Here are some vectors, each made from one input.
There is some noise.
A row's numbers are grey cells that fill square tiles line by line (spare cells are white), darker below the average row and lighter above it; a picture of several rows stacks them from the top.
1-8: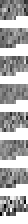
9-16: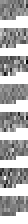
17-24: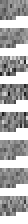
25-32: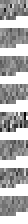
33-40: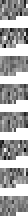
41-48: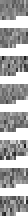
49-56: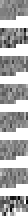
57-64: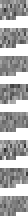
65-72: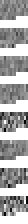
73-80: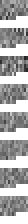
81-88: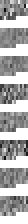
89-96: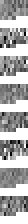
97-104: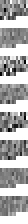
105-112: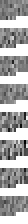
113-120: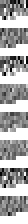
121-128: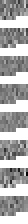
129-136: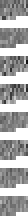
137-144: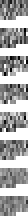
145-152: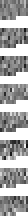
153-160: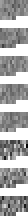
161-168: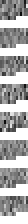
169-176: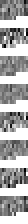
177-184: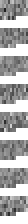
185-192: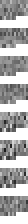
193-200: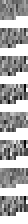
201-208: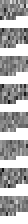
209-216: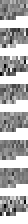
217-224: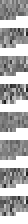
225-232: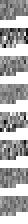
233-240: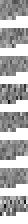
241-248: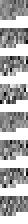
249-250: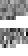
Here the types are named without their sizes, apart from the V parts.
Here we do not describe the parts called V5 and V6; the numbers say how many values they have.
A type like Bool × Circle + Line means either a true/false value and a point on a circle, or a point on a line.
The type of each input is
(Bool × V5 + V6) × (Tree + Unit) + Line.
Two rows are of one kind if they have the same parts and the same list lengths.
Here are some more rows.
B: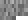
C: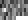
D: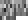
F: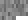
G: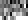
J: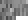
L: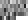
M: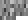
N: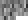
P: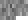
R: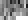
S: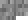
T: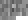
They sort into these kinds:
B, F, M
C
D, G, J
L, N, S
P, R, T

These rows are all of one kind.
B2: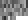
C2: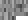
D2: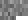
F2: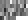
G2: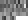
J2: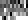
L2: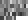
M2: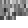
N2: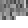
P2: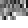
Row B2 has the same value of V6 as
C2, N2 and P2.
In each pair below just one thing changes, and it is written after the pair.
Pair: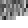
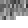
the node of the tree
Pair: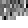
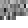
the value of V5
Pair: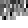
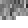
the true/false value
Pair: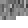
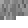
the value of V5
